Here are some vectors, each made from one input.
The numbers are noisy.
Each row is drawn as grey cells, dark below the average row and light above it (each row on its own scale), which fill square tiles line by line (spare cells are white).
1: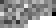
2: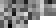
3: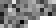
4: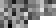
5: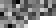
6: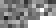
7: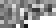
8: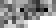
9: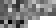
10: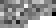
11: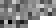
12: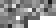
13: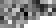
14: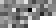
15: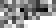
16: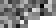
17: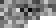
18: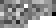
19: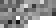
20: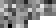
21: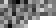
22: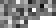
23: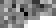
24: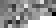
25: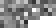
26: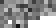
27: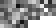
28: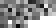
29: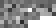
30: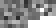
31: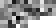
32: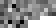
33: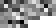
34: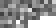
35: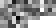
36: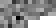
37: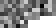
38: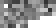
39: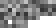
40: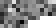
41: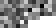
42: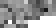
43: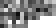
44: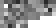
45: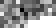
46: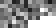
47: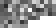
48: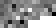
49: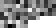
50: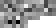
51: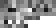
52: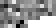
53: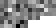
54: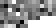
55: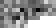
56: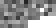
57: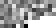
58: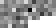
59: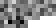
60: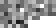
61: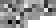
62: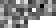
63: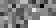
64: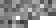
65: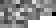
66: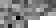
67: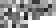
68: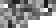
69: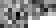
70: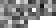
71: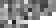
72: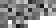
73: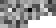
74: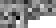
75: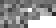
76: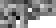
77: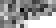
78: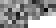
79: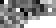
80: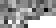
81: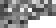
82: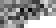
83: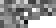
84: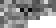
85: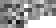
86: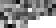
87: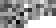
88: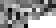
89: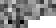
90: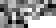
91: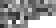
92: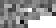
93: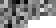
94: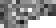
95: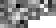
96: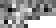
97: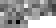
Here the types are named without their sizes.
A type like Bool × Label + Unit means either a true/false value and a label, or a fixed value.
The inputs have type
Label × Tree.
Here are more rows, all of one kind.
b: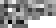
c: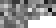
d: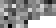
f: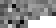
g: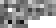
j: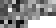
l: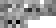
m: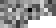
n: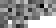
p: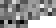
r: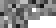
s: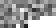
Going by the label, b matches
g, l and s.
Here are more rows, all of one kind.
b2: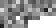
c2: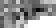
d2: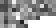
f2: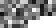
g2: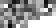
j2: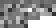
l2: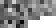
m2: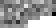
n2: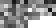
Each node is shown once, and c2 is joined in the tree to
b2.
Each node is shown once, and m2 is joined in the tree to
d2.
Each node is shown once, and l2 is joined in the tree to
d2.
